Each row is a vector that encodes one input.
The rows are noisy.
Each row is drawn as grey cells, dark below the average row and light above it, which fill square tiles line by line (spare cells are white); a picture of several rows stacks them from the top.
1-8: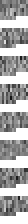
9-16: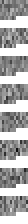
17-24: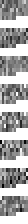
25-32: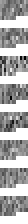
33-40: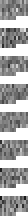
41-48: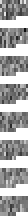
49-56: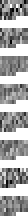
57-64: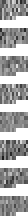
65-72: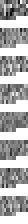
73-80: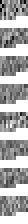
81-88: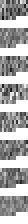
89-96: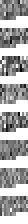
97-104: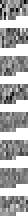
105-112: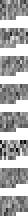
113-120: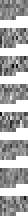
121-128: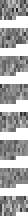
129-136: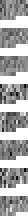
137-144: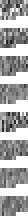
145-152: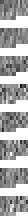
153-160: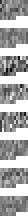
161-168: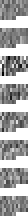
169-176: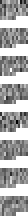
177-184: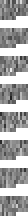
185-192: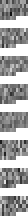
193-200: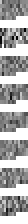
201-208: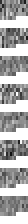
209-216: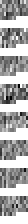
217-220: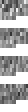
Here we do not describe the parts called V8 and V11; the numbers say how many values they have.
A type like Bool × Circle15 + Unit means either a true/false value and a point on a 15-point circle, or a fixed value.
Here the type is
(Line6 + V8) × V11 + List2(Line5).
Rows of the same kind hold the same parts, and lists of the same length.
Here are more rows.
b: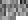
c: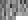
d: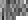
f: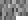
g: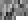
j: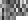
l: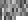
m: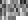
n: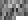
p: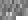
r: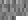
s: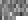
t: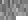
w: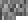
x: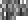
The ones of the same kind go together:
b, c, d
f, n, x
g, l
j, m, p, r, t
s, w

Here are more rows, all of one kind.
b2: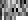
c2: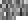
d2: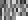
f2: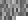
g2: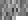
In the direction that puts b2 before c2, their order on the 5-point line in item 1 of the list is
b2, g2, f2, c2, d2.
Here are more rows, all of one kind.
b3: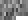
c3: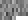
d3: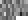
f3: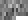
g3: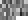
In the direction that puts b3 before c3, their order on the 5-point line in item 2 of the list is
d3, b3, c3, f3, g3.
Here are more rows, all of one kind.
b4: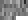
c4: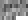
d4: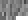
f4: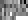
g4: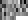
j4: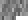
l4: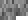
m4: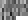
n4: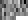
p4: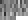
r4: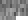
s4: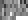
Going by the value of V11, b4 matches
f4, g4, n4 and s4.
